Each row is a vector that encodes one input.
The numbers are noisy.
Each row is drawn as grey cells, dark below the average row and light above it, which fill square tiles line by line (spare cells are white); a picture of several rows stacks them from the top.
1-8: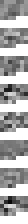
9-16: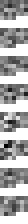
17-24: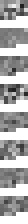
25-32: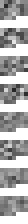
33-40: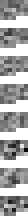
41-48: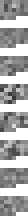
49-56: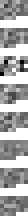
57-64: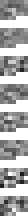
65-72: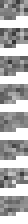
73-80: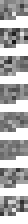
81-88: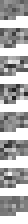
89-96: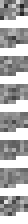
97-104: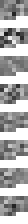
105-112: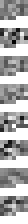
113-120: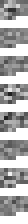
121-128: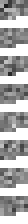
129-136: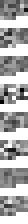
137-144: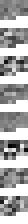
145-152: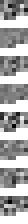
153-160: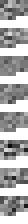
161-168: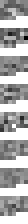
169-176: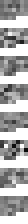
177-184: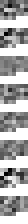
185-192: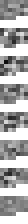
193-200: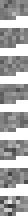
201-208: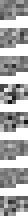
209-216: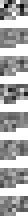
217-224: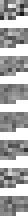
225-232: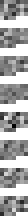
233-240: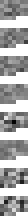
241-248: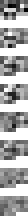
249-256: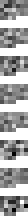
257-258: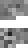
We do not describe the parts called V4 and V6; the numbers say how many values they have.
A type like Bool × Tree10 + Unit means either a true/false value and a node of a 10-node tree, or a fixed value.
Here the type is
(Bool × Line5 + V4) × (Line9 + V6).
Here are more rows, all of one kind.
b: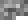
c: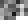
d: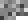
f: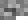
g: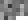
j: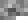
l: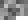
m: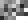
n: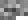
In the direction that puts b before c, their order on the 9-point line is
b, n, c, d, g, l, j, f, m.
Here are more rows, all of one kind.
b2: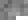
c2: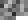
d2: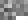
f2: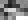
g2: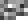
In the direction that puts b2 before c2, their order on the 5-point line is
b2, f2, g2, d2, c2.
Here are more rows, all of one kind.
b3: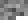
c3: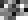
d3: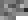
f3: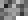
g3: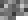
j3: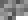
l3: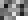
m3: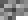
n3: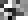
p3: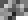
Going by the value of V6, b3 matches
c3, d3, g3 and m3.
